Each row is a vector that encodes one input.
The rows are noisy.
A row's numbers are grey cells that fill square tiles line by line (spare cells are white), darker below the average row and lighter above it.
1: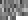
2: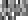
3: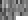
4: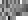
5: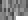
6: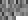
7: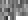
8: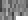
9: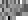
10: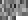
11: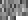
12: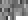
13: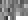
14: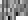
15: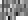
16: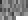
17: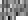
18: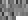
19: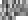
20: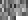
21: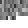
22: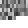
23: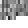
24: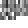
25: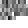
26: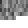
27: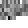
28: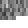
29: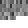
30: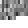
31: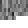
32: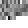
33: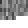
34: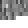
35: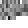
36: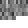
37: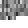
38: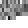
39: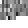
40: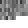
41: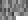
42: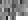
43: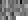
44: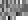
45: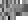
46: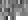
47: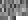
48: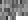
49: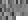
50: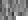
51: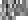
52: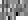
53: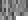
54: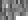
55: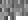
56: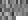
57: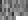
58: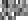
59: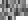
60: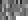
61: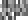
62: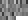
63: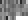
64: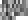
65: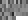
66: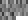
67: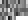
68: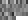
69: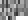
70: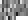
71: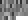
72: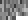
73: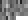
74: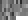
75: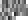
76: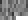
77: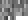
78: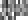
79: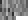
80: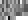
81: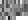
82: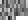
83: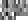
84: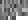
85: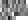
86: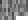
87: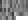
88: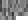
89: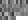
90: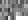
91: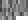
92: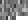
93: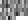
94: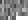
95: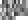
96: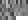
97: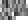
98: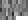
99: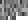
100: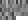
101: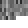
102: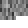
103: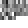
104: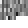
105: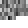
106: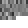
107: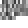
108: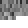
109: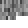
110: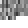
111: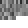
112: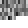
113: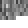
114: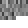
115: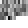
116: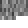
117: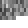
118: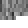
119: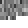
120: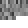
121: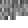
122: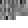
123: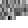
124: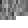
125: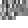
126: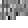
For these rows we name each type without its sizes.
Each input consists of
a node of a tree and a true/false value.
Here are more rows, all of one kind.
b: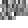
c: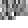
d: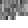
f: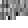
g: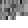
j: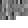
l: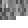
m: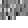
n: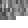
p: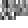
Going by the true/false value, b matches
c, f, m and p.
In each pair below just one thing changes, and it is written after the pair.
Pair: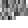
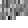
the node of the tree
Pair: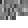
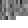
the node of the tree
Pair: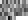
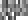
the node of the tree
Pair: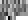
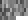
the true/false value
